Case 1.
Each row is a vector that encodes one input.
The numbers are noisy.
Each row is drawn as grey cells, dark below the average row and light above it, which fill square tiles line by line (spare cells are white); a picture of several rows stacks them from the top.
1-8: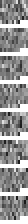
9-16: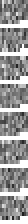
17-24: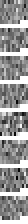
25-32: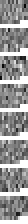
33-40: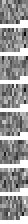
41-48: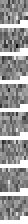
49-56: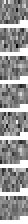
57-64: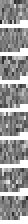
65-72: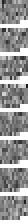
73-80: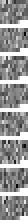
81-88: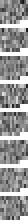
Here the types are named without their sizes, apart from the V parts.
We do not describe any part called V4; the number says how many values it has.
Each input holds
a point on a line, together with either four true/false values, or a value of V4.
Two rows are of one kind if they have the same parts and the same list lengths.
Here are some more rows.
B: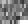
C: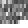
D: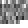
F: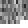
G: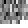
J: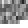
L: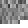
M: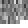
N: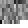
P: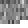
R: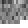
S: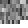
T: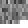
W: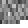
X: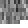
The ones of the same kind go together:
B, C, F, G, M, N, P, R, S, T, X
D, J, L, W

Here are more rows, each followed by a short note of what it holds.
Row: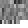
a point on a line and four true/false values
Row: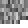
a point on a line and a value of V4
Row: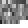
a point on a line and a value of V4
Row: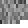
a point on a line and a value of V4
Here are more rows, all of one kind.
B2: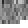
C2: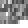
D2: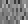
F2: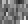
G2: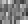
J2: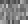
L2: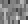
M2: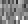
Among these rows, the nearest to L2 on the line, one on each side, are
J2 and M2.
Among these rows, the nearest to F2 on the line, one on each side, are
D2 and G2.
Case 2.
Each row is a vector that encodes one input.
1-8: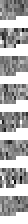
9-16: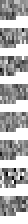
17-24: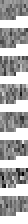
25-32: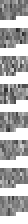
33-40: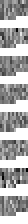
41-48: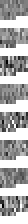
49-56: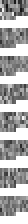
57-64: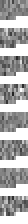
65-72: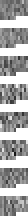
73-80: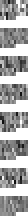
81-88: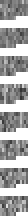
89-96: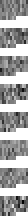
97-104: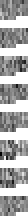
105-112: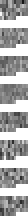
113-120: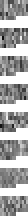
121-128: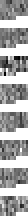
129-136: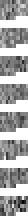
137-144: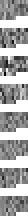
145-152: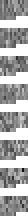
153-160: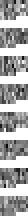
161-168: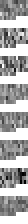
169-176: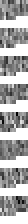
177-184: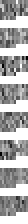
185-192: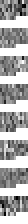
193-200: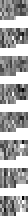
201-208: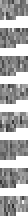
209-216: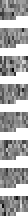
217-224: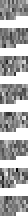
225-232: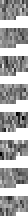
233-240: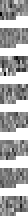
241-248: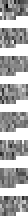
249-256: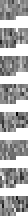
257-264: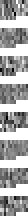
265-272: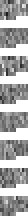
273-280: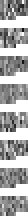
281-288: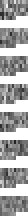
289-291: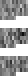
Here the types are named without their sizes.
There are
2 kinds of row.
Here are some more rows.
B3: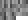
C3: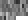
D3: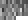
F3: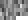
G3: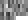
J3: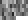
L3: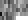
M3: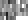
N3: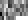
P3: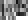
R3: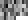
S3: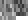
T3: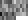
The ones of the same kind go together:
B3, J3, N3, P3, T3
C3, D3, F3, G3, L3, M3, R3, S3

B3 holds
a node of a tree and a true/false value.
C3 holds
a point on a line and a true/false value.
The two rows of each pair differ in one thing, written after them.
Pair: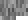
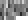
the node of the tree
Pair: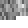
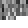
the true/false value
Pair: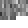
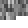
the node of the tree
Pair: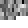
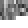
the node of the tree
